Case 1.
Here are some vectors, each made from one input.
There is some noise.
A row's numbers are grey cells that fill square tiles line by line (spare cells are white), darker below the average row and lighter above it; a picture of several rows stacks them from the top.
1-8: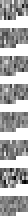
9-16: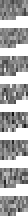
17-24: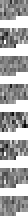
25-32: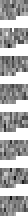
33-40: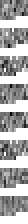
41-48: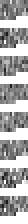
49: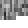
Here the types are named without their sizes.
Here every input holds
a point on a line.
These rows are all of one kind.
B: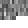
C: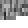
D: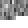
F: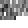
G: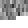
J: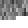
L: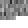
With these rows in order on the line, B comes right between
F and G.
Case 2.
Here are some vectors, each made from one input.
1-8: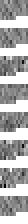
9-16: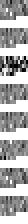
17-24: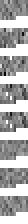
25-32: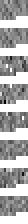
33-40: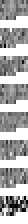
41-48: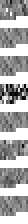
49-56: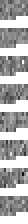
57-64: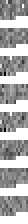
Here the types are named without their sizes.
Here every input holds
either a fixed value, or a node of a tree.
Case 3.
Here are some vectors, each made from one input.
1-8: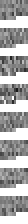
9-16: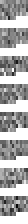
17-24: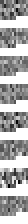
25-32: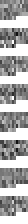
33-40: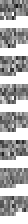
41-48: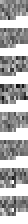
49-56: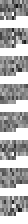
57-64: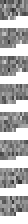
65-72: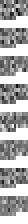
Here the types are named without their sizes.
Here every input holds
a point on a line.
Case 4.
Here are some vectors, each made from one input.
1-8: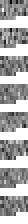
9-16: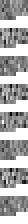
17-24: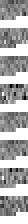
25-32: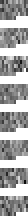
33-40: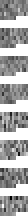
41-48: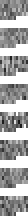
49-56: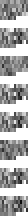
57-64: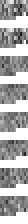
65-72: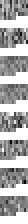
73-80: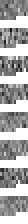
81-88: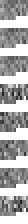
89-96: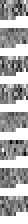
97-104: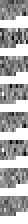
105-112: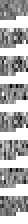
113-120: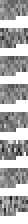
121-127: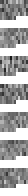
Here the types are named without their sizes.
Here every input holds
a point on a line.
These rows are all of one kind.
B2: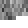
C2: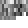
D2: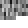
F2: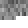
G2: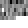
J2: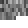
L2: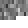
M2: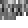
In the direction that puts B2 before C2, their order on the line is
D2, G2, F2, L2, B2, J2, M2, C2.
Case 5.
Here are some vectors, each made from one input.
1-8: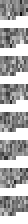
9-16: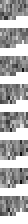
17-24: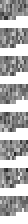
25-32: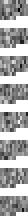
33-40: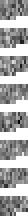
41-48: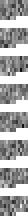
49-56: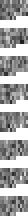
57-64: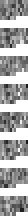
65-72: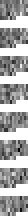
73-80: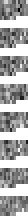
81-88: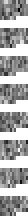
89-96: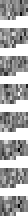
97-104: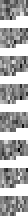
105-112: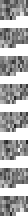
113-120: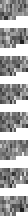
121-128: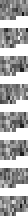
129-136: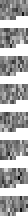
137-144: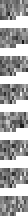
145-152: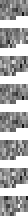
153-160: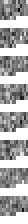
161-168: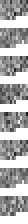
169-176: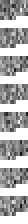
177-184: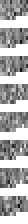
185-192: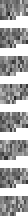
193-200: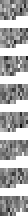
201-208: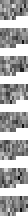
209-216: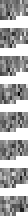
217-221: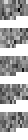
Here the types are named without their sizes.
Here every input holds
four true/false values.
